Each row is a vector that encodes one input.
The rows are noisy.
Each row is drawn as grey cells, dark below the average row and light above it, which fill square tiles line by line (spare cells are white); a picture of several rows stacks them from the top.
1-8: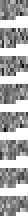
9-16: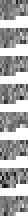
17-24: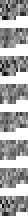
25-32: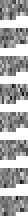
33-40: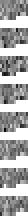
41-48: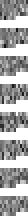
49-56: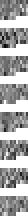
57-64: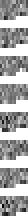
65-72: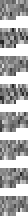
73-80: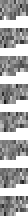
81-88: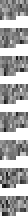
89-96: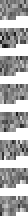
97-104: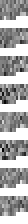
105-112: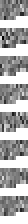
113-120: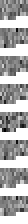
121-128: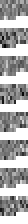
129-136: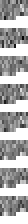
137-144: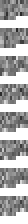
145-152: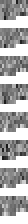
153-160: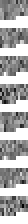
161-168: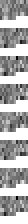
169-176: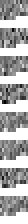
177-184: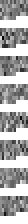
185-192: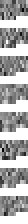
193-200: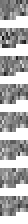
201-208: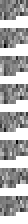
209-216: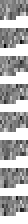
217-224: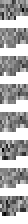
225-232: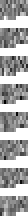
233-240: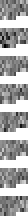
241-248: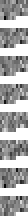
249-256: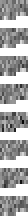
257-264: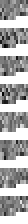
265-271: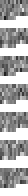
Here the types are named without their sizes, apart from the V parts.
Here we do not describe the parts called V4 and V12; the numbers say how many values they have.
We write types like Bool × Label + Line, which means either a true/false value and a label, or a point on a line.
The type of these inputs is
Bool × (Line × V12 + V4).
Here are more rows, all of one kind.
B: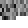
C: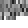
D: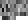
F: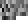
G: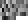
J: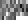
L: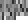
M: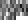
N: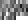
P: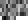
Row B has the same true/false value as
D, F, G and P.
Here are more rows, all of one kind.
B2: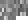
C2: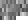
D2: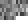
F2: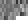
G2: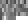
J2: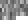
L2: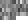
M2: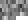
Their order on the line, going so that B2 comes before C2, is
L2, B2, J2, C2, G2, F2, M2, D2.
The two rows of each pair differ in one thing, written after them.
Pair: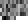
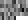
the true/false value
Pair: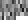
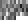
the value of V4
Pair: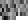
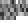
the true/false value
